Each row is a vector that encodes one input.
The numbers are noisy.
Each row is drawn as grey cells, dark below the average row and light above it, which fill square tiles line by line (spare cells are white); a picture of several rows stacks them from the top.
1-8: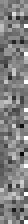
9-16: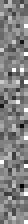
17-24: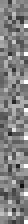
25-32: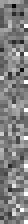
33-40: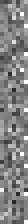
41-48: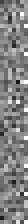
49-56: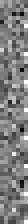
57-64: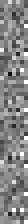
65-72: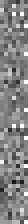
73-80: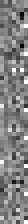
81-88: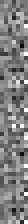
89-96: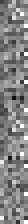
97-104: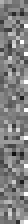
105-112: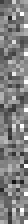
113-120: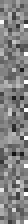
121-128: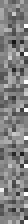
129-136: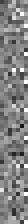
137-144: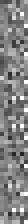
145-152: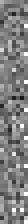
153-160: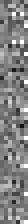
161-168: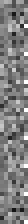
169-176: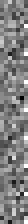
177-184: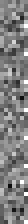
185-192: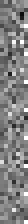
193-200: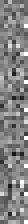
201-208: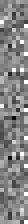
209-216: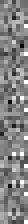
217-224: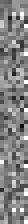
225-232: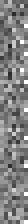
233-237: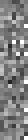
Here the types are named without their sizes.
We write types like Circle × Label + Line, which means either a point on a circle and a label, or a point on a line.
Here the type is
Circle × (Circle + Line).
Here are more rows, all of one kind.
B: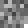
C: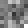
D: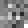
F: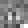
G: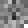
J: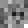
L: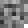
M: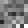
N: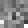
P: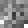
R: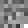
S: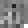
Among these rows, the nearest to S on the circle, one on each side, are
C and L.
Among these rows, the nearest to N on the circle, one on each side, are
G and P.
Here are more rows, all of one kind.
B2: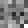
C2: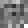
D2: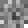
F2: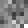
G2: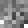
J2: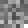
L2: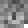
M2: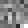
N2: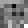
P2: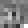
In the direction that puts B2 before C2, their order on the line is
G2, P2, L2, M2, J2, D2, F2, B2, N2, C2.
